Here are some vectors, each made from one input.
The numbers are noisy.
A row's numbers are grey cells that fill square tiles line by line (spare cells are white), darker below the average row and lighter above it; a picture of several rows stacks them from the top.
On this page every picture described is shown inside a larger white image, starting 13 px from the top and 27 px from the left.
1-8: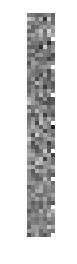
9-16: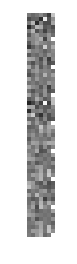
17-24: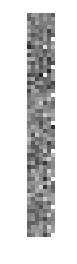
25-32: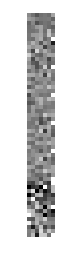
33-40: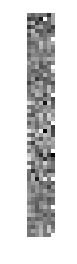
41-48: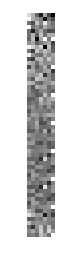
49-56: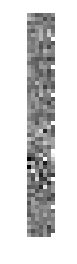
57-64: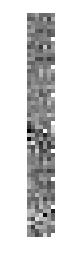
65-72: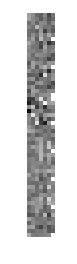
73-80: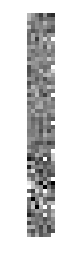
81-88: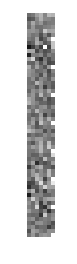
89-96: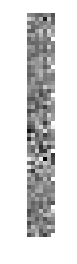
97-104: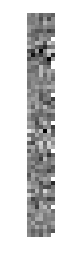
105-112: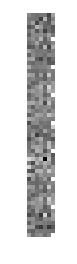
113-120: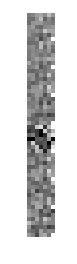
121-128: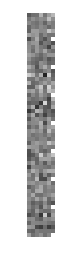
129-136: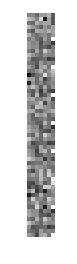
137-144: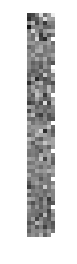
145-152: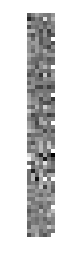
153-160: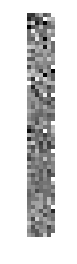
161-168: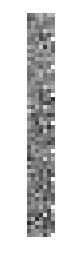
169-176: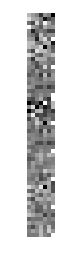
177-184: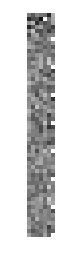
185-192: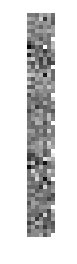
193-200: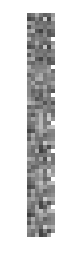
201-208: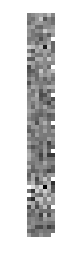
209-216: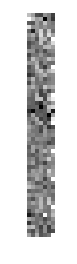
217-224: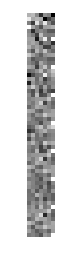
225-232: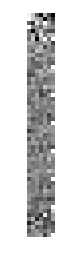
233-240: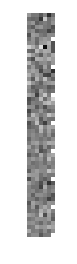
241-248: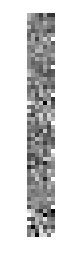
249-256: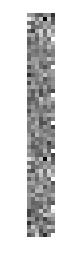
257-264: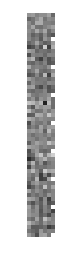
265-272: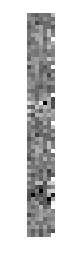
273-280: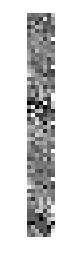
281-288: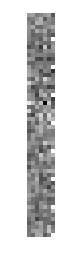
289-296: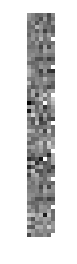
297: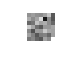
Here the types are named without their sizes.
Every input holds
either a point on a circle, or a fixed value.
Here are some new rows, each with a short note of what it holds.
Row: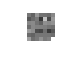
a point on a circle
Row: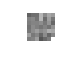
a point on a circle
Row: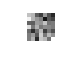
a point on a circle
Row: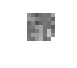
a point on a circle
